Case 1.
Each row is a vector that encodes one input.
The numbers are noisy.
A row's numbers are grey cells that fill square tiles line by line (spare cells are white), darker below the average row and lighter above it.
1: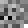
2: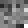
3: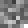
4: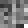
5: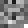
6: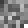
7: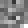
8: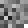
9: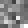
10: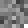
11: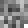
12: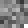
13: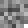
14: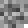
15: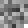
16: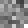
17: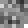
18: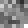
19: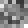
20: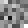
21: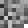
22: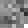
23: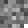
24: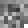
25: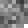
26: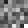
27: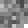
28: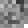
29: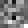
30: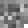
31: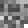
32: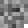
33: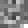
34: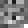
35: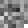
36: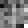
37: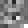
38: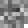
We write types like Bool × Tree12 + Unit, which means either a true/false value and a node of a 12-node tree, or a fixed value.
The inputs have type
Label5.
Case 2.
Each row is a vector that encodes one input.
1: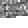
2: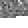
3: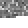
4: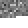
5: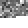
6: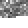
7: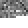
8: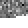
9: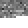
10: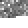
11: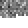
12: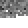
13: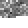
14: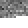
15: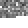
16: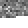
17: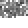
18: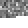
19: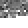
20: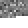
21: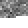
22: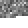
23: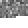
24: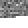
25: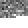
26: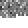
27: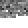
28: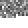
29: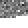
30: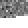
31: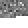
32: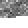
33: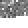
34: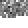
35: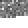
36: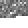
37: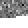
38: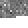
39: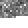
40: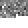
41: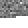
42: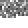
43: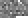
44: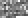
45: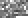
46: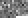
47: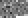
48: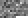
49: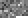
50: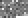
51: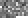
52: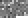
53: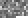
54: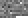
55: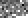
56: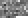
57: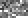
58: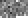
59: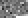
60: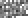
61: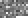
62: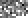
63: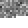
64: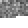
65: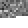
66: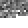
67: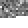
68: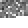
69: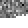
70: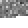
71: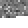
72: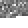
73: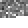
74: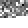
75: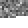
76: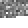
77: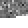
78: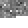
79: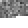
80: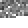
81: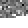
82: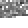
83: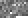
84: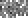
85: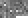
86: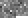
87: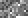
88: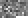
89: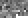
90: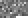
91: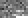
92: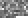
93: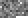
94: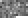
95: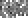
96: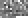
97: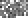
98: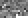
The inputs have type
Bool × Bool × Bool × Bool.
